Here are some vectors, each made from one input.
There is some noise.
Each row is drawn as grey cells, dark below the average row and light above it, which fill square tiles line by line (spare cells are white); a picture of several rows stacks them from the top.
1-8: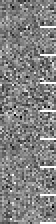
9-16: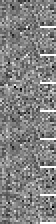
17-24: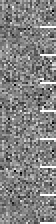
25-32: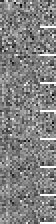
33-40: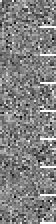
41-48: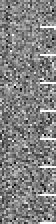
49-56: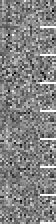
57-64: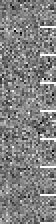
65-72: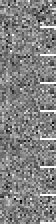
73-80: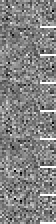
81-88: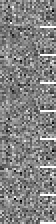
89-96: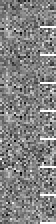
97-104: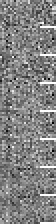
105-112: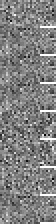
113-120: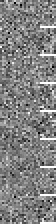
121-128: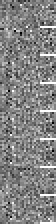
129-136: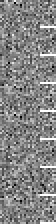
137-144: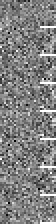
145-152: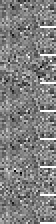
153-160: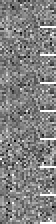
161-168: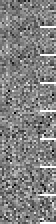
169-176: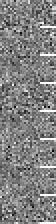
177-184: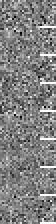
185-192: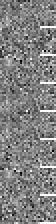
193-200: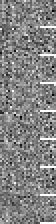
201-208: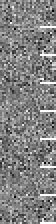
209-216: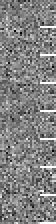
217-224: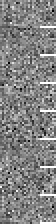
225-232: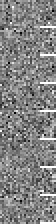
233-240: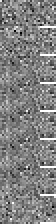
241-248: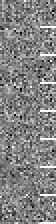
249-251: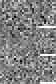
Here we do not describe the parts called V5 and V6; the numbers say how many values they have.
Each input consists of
either a point on a 9-point circle, or a point on a 7-point line and a true/false value, or a value of V5, or two values of V6.
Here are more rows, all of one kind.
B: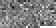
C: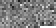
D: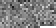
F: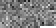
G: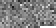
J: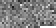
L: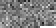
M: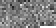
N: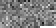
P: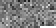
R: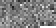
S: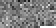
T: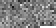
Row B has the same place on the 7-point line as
F, L and N.
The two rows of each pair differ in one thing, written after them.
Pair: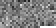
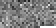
the place on the 7-point line
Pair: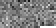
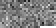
the place on the 7-point line
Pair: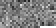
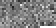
the true/false value
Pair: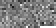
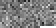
the true/false value
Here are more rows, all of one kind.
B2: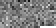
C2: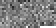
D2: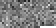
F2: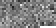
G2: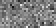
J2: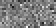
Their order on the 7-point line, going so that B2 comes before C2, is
D2, B2, G2, J2, C2, F2.
